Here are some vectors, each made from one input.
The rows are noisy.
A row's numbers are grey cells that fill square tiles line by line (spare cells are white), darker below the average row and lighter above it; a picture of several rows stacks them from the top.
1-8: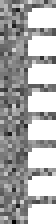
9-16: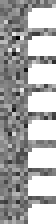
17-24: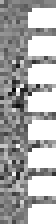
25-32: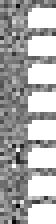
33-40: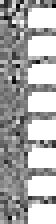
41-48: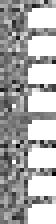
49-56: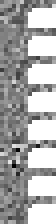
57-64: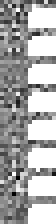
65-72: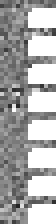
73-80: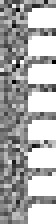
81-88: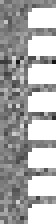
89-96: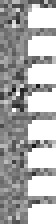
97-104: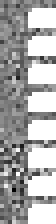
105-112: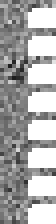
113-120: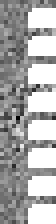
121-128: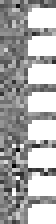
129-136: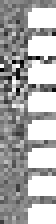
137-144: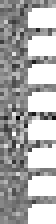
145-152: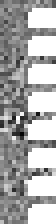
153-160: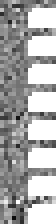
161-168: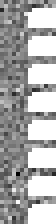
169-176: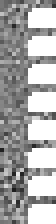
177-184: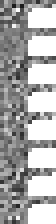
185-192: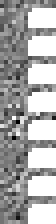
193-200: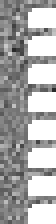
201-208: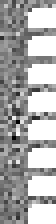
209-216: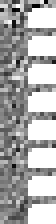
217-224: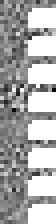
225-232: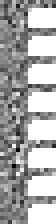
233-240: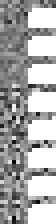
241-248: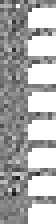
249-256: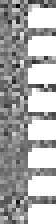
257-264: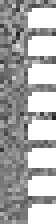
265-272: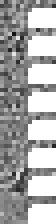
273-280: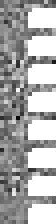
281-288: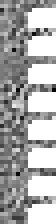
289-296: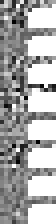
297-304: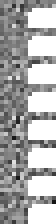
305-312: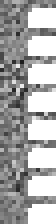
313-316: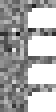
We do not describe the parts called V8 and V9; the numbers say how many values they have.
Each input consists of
a value of V8, together with either a point on a 10-point line and a true/false value, or a value of V9.
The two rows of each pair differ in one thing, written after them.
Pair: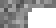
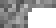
the true/false value
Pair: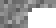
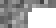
the place on the 10-point line
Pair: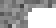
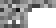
the place on the 10-point line
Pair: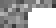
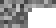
the true/false value
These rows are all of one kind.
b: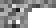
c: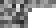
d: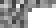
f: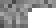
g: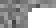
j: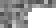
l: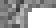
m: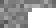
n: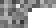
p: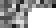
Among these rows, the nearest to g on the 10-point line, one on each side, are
j and l.
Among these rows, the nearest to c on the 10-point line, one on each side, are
f and n.
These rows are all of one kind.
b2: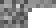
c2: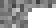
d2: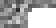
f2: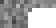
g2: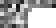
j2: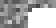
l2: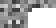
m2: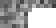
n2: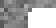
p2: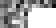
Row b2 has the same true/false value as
l2 and p2.
